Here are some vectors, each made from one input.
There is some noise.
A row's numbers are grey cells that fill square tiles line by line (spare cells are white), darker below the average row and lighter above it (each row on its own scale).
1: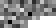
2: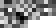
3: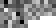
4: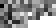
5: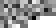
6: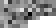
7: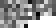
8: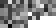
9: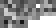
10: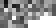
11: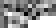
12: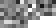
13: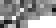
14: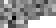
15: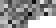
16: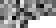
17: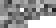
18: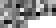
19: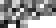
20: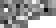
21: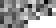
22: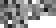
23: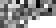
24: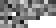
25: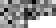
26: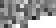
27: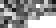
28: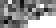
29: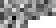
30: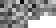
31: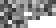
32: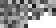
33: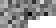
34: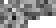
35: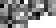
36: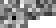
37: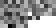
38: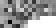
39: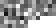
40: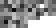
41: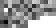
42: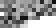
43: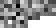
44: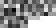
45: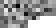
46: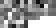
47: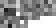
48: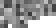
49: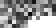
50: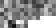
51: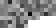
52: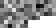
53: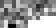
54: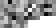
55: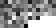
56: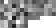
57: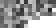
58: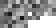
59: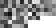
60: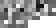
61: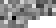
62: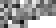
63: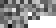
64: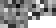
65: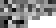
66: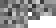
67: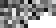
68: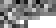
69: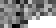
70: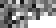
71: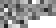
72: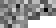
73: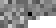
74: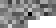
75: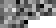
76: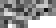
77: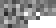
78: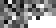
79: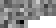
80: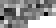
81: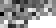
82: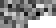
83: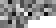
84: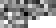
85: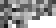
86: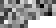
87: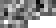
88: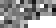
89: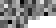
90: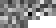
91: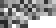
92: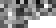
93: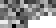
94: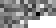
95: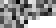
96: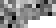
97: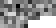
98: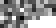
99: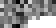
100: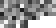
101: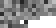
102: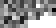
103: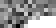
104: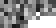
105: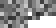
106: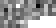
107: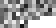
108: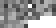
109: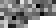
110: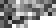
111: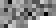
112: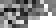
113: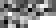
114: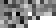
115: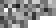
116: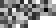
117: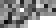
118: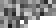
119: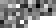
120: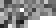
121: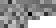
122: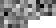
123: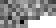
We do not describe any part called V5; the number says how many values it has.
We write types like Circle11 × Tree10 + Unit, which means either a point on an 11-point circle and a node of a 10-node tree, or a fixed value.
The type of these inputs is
Bool × (Line6 + V5).
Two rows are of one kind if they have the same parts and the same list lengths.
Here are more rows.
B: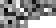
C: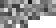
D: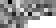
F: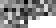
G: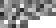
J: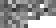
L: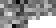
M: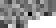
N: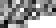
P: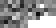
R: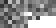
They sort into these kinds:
B, D, F, G, L, M
C, J, N, P, R

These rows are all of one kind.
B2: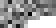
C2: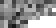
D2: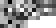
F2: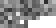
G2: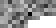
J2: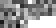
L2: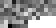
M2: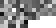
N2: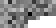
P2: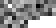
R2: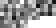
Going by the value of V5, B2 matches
C2, D2, G2 and R2.
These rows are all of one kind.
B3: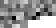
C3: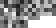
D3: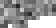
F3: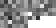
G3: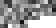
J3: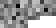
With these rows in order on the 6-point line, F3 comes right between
B3 and J3.
